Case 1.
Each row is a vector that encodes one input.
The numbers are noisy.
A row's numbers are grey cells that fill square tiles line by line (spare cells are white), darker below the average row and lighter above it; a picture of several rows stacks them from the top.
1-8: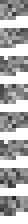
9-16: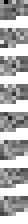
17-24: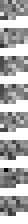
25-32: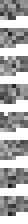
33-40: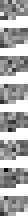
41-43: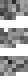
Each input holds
either a point on a 5-point line, or three true/false values.
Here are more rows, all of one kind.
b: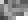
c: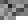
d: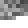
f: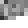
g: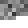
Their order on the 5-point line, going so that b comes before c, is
f, b, d, g, c.
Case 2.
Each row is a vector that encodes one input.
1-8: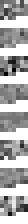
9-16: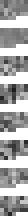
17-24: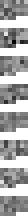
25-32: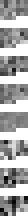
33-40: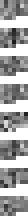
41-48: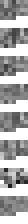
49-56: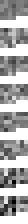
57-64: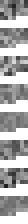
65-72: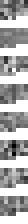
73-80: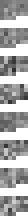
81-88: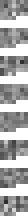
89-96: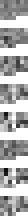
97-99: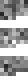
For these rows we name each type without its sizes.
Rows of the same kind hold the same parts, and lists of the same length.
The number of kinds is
2.
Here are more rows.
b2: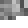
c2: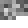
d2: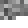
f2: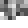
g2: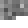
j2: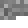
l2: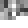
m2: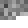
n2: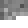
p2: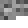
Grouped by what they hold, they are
b2, c2, p2
d2, f2, g2, j2, l2, m2, n2

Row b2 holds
a point on a line.
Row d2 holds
four true/false values.
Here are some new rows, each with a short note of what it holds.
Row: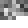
a point on a line
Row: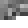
a point on a line
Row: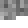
four true/false values
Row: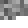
four true/false values
